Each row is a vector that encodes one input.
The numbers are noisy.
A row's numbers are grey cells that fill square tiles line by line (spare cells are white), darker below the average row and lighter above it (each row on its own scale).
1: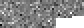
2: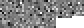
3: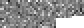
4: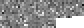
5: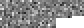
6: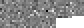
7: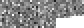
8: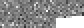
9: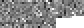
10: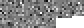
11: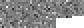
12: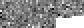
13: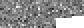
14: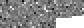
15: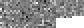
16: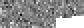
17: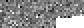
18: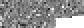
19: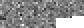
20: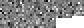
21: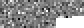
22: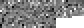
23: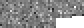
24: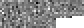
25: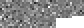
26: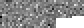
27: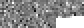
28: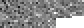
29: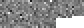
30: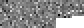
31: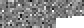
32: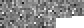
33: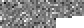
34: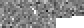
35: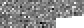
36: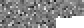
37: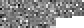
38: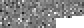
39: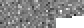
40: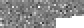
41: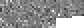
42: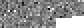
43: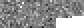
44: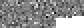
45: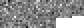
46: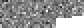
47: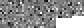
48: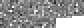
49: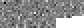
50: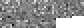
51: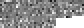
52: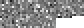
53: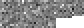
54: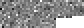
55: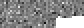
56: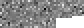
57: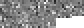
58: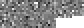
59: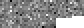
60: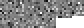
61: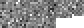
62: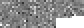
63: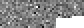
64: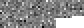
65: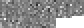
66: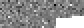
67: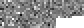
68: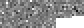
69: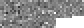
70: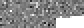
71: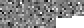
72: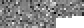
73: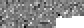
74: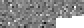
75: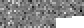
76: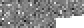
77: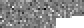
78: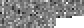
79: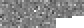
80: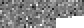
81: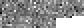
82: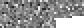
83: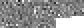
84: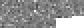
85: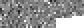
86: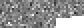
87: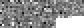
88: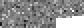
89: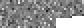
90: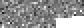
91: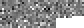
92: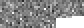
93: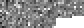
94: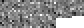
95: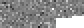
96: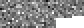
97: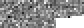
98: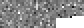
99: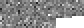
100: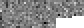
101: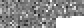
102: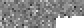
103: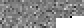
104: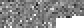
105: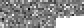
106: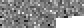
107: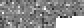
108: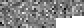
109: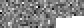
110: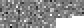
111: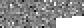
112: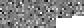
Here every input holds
either a fixed value, or two labels (each one of 9) and a true/false value.
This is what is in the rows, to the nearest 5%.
About 5% of them hold a fixed value. The rest hold two labels (each one of 9) and a true/false value.
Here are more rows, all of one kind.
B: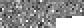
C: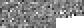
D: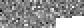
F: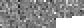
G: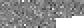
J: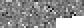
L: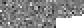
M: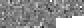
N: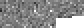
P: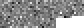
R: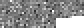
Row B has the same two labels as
J and R.
